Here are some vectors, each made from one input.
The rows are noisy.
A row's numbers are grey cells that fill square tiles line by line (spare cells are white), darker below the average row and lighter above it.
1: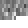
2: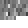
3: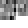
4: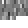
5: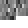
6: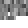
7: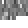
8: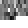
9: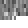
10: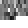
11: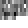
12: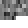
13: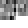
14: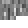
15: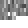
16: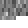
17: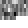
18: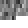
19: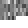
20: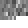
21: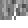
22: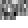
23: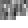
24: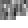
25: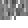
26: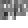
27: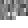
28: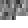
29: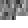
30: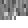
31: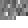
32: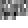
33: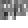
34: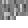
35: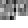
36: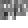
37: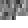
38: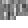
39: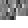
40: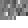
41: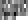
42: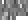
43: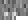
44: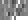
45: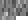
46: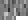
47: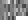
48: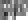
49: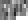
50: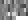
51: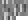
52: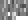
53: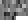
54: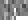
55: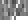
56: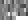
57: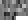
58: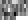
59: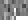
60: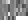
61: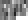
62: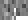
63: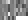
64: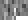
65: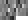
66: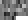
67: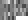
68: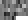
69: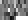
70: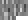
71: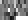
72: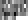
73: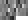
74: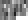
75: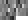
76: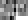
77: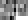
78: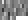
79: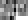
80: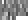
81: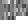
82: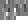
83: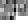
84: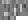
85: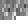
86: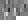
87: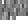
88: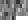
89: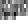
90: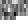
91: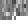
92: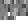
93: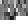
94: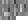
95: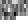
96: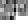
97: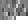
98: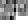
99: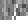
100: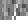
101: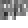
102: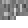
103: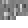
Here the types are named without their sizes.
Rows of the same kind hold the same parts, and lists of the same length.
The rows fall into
5 kinds.
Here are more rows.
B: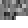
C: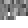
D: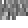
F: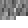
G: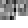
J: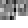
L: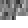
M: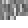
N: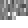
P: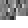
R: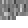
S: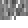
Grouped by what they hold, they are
B, L, P
C, N
D, F, S
G, J
M, R

